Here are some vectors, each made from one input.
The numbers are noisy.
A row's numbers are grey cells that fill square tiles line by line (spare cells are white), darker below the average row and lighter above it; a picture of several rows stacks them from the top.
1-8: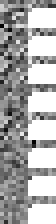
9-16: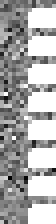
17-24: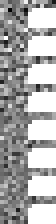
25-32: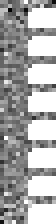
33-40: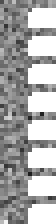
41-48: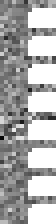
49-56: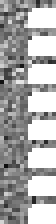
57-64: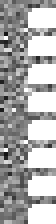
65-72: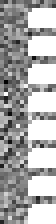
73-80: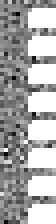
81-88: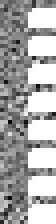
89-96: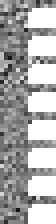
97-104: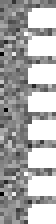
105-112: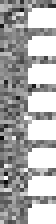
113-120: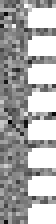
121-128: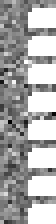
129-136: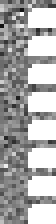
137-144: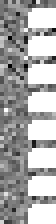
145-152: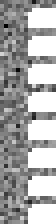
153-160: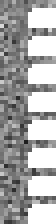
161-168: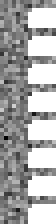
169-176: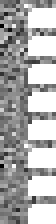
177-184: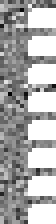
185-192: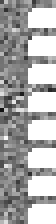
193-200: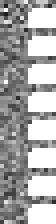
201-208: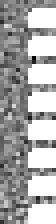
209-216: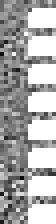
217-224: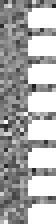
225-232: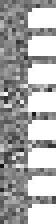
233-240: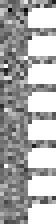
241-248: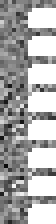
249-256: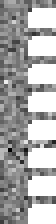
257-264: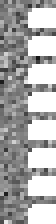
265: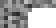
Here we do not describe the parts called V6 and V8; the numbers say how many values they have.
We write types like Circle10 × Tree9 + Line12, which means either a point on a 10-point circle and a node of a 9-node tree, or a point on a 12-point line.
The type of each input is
Line7 × (Line10 + V8) + V6.
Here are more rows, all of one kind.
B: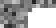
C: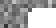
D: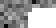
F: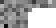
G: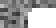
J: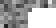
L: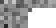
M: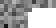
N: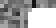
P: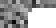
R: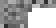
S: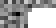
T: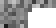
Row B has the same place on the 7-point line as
R and T.
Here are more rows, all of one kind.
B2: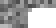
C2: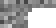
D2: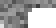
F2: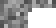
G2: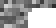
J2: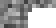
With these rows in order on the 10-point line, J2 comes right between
B2 and D2.
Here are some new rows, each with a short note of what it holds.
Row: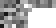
a value of V6
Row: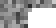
a point on a 7-point line and a point on a 10-point line
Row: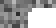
a point on a 7-point line and a value of V8
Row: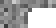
a point on a 7-point line and a value of V8
